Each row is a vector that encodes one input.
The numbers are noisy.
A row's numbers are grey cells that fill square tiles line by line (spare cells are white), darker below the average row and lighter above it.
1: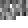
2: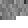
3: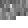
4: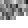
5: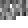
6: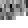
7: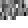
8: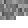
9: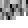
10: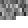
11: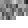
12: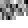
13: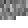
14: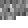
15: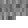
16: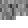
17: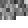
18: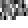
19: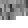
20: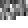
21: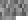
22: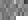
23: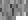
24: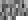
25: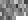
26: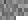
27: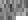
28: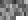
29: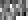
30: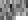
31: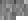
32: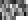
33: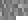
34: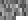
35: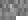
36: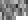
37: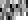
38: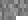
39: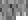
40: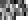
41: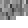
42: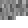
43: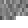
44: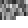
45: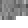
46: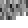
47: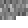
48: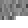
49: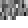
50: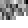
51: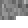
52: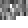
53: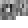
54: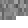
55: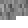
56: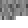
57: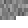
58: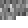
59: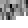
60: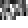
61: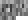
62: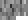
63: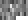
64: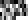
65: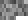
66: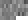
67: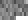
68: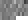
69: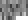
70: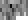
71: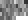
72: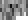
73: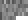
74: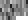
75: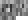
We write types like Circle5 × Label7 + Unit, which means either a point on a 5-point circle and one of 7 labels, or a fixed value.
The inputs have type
List2(Circle9).
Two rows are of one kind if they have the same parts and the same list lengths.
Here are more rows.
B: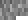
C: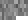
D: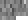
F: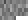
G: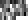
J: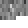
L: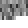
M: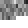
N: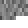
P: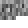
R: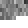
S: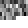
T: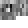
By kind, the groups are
B, C, F, G, J, M, R
D, L, N, S
P, T

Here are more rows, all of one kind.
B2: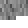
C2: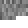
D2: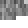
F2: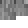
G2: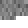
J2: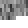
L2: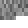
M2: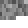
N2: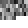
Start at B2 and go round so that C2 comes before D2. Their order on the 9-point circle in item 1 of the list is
B2, J2, L2, C2, M2, G2, F2, D2, N2.
